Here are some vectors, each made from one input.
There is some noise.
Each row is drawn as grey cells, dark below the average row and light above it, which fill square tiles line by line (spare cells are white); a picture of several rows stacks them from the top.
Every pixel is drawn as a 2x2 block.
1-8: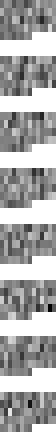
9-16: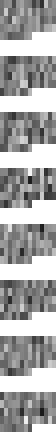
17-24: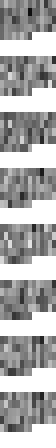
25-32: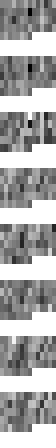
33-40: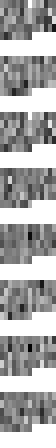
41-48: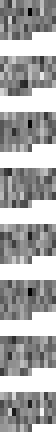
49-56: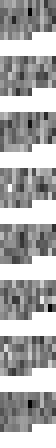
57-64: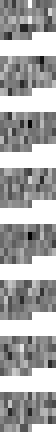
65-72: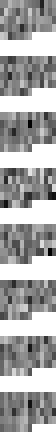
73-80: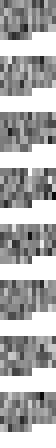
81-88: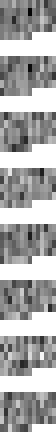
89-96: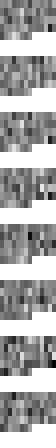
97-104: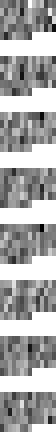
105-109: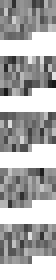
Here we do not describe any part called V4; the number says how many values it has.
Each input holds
a value of V4, together with a list of up to two items, each a point on a 5-point line and a true/false value.
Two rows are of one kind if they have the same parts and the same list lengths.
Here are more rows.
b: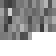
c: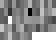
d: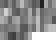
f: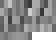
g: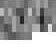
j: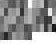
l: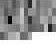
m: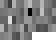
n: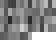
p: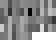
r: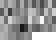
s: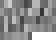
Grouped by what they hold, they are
b, c, d, g, m, n, p
f, l, r, s
j

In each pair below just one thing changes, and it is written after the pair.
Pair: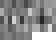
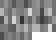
the place on the 5-point line in item 2 of the list
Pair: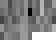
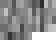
the value of V4
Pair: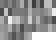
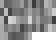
the true/false value in item 2 of the list
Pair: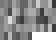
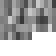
the true/false value in item 2 of the list
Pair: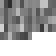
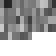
the true/false value in item 2 of the list
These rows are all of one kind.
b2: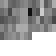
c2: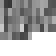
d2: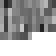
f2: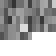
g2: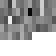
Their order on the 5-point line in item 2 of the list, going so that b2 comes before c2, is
d2, g2, f2, b2, c2.
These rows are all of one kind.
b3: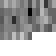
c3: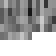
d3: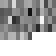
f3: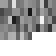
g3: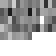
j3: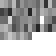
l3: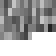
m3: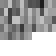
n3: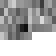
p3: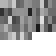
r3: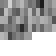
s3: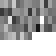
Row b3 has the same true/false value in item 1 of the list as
c3, m3 and r3.
